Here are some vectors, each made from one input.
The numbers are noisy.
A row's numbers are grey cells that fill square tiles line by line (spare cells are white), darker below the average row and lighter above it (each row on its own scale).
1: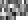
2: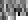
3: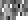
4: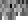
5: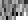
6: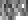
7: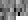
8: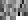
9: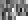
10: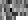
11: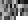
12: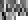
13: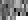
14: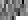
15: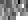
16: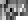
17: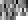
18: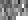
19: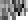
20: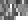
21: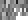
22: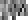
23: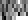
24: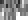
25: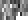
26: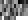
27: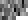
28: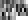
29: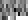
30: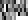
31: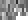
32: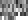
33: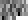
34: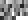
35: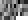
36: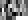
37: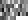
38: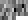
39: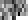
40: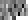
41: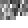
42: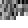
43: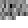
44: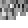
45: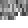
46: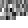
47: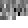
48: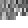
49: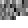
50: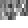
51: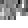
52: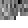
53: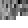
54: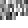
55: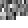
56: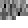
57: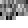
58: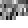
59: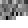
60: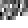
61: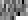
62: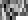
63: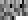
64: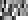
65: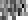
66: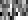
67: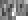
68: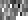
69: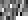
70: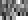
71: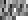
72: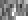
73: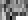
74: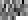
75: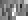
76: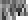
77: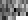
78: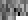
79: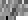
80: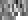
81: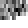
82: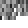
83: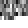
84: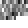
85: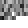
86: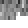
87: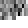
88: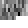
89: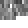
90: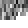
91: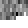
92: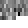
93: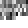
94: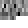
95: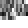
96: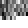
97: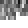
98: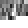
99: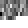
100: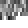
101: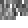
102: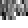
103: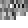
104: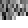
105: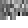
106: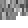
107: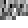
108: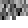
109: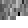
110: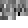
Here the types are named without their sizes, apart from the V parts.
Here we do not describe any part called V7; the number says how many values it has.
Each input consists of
a point on a line, together with either a point on a line, or a value of V7.
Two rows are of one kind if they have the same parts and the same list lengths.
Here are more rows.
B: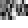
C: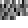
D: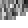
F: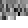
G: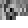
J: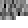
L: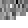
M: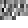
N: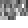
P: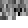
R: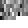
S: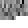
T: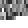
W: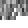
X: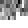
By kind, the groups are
B, C, F, J, M, P, R, S
D, G, L, N, T, W, X

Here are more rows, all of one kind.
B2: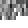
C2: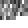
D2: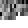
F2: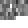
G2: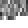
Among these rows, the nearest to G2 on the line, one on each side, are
B2 and D2.
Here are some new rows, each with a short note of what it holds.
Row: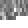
a point on a line and a value of V7
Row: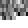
a point on each of two lines
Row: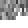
a point on a line and a value of V7
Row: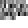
a point on each of two lines
